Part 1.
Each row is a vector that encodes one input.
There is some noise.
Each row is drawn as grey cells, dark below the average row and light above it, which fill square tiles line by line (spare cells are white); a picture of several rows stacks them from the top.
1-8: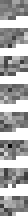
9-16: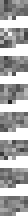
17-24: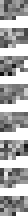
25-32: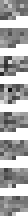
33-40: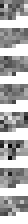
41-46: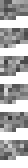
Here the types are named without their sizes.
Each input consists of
a point on a line.
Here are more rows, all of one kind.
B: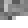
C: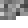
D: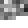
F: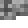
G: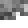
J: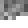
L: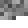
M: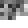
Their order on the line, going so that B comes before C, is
D, G, B, M, J, C, L, F.
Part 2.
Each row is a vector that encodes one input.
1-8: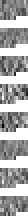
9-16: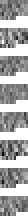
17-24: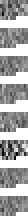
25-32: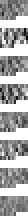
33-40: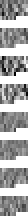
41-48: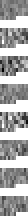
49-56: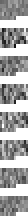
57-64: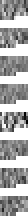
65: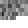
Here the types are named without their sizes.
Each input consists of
a point on a line.
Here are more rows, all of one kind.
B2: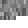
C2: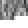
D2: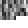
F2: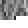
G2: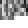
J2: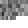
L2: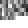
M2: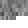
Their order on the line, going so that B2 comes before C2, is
D2, B2, F2, L2, G2, M2, C2, J2.
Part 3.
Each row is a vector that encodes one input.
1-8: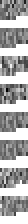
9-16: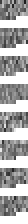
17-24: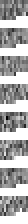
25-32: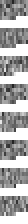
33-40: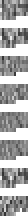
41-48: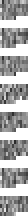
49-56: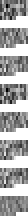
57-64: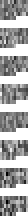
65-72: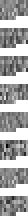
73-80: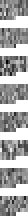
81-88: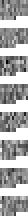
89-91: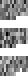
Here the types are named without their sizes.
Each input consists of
a node of a tree.
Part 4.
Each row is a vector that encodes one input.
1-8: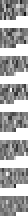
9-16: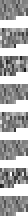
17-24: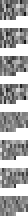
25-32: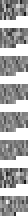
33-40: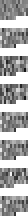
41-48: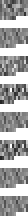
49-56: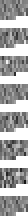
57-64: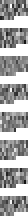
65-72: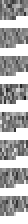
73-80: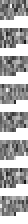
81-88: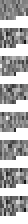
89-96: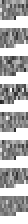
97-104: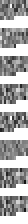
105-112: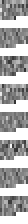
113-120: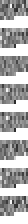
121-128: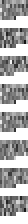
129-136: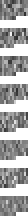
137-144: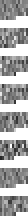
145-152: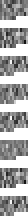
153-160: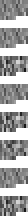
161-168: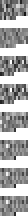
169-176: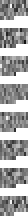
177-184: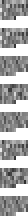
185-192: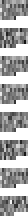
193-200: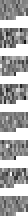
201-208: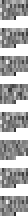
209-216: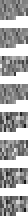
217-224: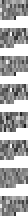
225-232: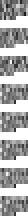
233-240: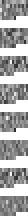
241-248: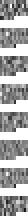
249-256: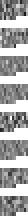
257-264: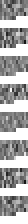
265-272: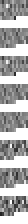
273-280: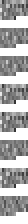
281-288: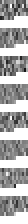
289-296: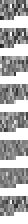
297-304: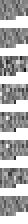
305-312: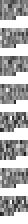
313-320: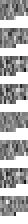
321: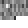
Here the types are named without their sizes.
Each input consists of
a node of a tree.
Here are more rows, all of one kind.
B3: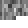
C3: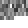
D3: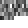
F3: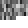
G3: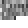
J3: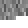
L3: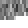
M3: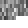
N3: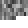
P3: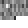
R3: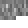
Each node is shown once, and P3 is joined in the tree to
G3 and R3.
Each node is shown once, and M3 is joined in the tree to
R3.
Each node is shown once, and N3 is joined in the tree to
B3 and F3.
